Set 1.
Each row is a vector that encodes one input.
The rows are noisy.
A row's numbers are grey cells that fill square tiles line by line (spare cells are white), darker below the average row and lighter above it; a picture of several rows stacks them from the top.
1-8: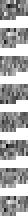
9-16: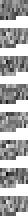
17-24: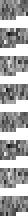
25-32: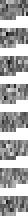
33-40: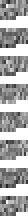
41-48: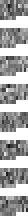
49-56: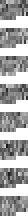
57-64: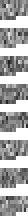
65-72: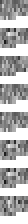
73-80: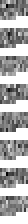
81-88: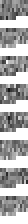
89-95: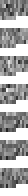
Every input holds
four true/false values.
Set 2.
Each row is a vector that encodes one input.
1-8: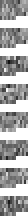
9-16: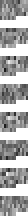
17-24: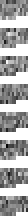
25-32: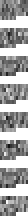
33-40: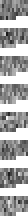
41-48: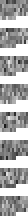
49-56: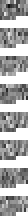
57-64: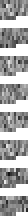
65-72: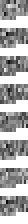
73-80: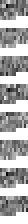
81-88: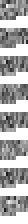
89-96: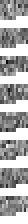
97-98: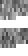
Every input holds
four true/false values.
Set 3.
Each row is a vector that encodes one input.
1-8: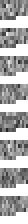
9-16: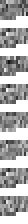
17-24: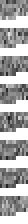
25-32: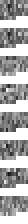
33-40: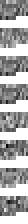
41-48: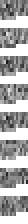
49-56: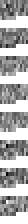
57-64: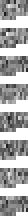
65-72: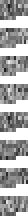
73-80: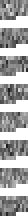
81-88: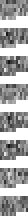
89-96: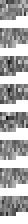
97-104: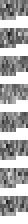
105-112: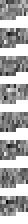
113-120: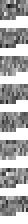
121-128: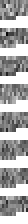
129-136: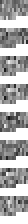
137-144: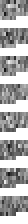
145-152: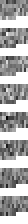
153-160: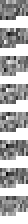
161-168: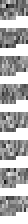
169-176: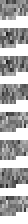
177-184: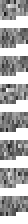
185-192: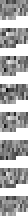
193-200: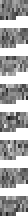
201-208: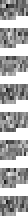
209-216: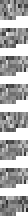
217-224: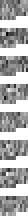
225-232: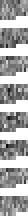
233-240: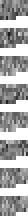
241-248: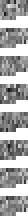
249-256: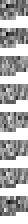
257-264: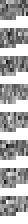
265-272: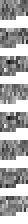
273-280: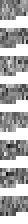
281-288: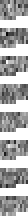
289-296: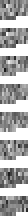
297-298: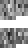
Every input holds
four true/false values.
